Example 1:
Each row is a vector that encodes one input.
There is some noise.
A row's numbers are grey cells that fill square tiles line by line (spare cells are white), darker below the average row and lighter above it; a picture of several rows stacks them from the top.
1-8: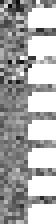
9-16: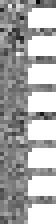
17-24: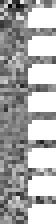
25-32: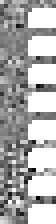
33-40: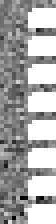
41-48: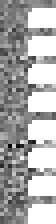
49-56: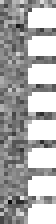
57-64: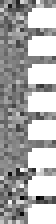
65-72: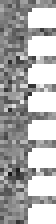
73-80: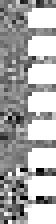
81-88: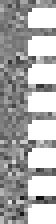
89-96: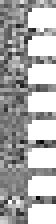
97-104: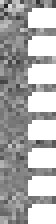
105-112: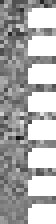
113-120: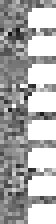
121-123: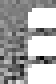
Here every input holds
a point on a 10-point line.
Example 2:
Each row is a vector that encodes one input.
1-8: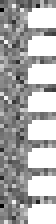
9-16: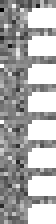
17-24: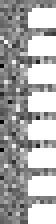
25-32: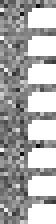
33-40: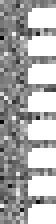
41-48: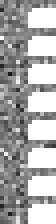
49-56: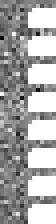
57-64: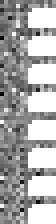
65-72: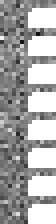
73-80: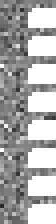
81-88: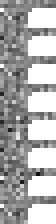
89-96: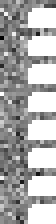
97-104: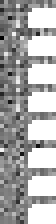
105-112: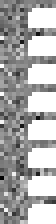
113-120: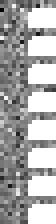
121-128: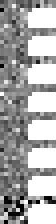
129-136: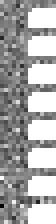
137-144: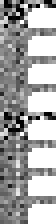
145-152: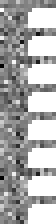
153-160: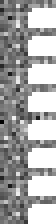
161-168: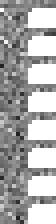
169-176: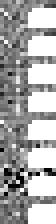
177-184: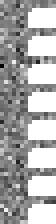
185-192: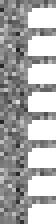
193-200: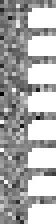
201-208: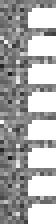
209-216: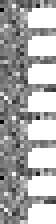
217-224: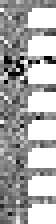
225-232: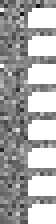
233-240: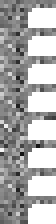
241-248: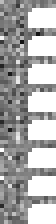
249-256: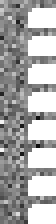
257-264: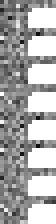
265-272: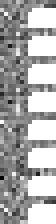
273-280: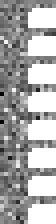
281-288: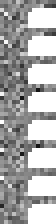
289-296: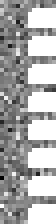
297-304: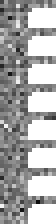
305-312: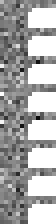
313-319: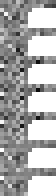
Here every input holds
either a fixed value, or a node of a 10-node tree.
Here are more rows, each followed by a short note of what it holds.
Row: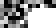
a fixed value
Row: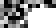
a fixed value
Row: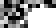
a fixed value
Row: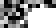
a fixed value
